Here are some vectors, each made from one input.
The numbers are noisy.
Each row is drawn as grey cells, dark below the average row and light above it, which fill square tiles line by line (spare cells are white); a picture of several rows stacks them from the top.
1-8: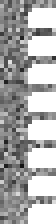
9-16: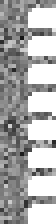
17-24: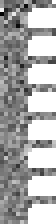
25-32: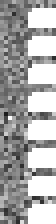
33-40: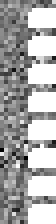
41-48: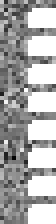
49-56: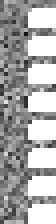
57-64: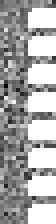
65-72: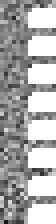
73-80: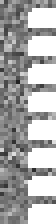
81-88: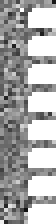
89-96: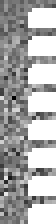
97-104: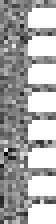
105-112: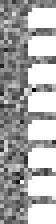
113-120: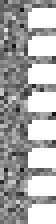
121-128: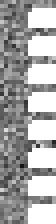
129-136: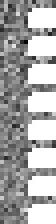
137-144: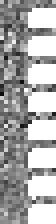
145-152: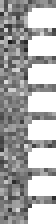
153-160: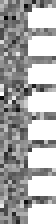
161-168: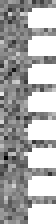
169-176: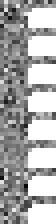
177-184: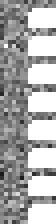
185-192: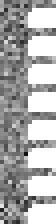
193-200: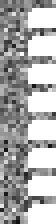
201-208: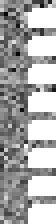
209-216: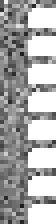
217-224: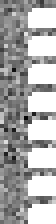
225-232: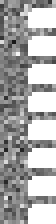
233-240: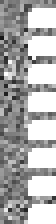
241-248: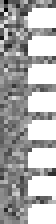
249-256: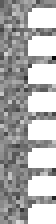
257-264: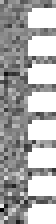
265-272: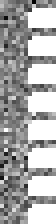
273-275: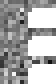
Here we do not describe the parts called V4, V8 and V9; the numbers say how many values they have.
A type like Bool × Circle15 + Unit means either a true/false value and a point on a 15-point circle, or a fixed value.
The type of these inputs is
Bool × V8 + (Line5 + V4) × (Line7 + V9).
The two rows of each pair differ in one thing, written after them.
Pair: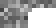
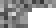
the value of V8
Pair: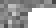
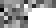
the true/false value
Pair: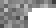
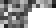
the value of V8
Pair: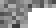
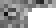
the value of V8
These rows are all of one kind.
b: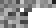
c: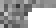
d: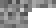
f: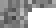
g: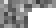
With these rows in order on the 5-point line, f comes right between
b and d.
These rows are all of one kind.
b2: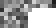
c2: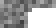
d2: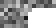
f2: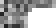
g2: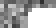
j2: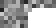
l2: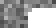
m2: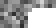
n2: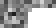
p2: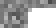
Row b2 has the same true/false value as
n2 and p2.
